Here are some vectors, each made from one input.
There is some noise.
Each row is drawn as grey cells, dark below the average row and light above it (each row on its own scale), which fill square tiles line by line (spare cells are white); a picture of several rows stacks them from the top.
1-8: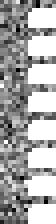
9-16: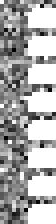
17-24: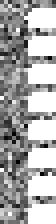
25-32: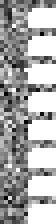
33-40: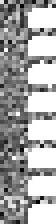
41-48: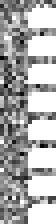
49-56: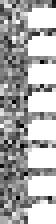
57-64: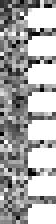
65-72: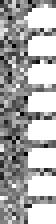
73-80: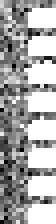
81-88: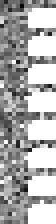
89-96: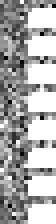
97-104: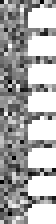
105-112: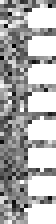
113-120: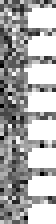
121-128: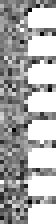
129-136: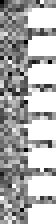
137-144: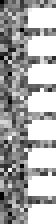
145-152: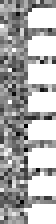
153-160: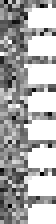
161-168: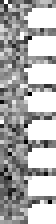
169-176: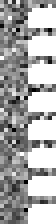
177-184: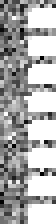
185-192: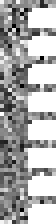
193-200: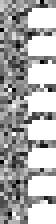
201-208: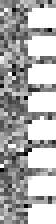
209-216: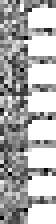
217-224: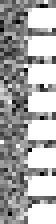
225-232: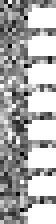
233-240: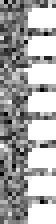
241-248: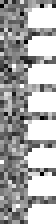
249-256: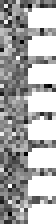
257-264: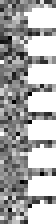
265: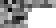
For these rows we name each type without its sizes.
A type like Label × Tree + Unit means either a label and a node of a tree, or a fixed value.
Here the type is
Bool × (Circle + Label).
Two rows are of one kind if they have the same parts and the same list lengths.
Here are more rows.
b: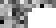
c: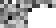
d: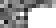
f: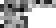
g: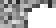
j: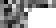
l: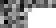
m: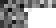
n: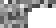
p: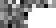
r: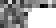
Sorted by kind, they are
b, c, g, j, l, m, r
d, f, n, p

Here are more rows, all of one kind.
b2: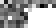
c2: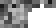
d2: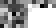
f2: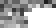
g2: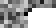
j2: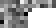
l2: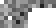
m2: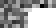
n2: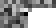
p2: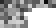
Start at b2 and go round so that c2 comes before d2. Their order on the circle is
b2, c2, n2, l2, g2, f2, p2, m2, d2, j2.
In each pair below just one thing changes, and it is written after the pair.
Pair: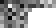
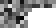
the true/false value
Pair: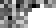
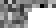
the true/false value
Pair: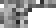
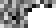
the true/false value
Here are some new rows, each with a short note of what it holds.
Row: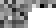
a point on a circle and a true/false value
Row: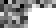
a label and a true/false value
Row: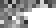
a point on a circle and a true/false value
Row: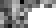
a label and a true/false value
